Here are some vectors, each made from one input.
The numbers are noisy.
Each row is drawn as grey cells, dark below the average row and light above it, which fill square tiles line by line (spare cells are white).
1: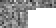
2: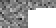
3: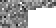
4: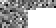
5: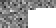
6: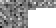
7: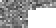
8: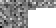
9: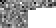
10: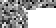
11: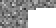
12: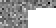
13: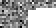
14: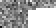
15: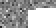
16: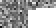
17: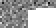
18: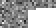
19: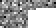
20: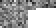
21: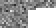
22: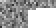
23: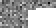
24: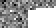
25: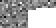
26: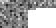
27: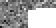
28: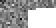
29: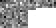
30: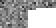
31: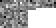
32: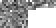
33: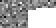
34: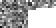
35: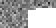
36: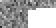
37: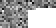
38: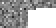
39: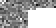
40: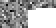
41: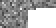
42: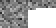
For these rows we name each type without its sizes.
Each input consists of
a point on each of two lines and a true/false value.
